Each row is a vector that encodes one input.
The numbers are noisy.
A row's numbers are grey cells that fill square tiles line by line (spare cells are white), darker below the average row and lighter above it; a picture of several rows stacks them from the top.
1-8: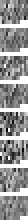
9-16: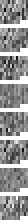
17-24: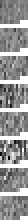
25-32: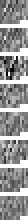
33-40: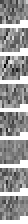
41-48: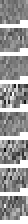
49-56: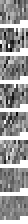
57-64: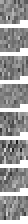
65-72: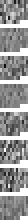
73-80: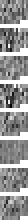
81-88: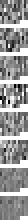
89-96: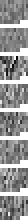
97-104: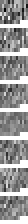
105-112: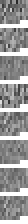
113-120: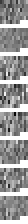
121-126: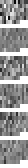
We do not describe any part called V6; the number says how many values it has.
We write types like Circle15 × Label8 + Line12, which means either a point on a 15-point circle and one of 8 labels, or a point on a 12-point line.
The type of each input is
Bool × (Line4 + V6) + Line5.
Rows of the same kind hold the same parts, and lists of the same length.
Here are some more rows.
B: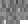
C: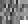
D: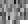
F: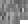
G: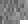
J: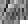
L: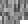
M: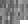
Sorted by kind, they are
B, C, F, M
D, G
J, L

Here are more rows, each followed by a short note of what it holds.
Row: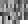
a point on a 5-point line
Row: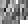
a point on a 5-point line
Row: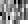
a point on a 4-point line and a true/false value
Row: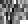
a point on a 5-point line
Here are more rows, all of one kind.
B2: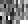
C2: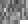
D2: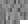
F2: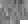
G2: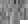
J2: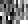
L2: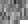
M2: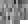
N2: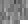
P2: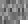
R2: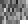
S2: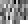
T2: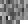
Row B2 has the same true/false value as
D2, J2 and P2.
